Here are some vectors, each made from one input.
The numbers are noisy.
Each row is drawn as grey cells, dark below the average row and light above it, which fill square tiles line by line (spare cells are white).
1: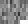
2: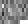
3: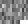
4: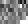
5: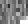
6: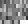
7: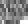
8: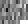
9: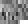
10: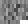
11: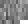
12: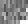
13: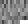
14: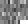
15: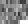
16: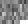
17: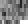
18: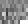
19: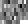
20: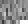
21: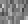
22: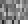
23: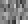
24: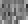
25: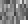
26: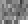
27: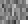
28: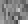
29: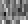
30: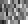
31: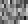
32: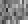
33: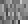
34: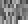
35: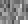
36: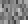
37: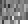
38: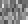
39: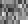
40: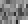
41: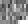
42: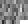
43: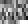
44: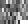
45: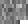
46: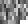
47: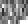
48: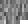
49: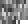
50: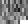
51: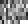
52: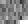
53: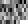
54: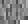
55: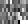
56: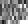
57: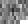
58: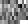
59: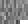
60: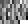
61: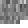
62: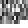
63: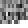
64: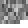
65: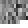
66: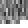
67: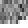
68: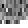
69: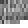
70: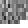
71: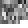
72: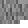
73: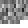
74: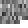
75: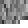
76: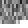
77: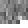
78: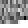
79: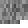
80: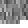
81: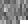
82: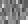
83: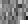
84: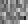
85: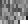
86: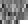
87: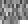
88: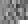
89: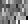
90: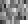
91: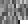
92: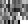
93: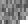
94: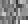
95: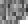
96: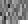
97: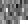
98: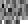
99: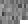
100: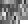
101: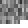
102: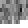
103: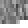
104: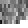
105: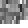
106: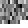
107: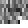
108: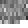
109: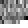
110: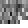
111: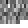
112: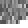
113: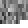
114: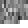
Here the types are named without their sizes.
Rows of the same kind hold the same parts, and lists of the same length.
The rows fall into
2 kinds.
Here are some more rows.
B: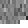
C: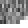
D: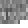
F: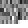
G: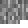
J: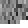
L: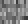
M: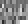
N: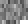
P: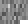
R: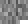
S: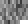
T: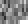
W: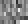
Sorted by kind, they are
B, D, G, J, L, M, N, P, R, S, W
C, F, T

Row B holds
a node of a tree and four true/false values.
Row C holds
a node of each of two trees.
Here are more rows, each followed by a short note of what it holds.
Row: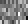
a node of a tree and four true/false values
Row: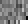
a node of a tree and four true/false values
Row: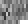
a node of each of two trees
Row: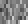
a node of each of two trees
